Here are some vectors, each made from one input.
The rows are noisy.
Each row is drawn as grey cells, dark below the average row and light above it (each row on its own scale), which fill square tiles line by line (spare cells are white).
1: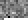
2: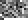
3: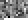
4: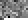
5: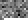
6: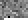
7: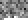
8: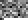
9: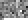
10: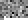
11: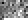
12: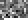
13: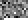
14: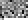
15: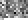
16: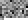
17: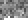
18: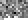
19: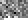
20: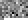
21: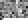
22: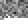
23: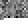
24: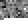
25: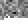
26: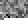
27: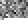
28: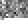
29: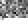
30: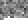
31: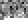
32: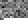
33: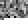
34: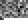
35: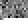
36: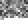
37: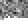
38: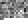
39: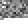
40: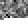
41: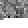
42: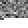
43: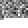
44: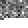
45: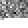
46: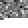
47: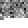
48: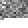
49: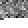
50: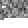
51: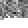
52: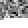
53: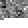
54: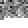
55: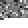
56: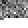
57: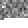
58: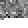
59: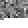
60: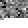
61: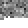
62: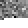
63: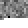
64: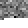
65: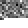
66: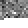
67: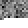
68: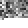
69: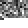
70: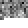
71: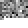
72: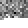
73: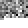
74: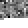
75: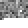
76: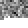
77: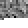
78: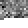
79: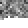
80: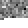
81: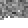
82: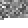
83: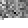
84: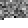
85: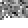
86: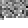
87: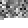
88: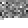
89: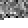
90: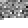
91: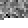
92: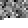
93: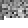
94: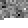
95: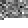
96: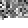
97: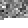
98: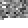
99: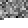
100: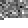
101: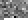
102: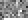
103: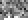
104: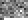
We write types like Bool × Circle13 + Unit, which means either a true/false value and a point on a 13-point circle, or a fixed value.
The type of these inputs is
(Label7 + Line7) × Line5.
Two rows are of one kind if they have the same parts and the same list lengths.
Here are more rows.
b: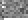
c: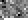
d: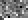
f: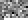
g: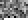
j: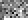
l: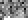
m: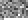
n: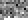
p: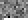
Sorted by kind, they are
b, f, j, l, m, n
c, d, g, p

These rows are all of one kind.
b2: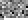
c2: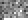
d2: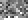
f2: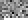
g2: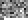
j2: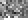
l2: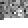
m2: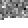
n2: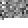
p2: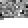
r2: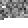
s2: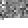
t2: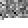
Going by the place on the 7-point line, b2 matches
f2 and g2.
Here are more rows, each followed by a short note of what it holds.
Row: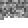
a point on a 5-point line and a point on a 7-point line
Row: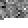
one of 7 labels and a point on a 5-point line
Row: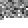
a point on a 5-point line and a point on a 7-point line
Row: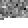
a point on a 5-point line and a point on a 7-point line
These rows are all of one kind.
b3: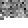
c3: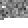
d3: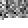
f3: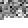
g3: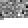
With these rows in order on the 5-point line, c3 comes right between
b3 and f3.
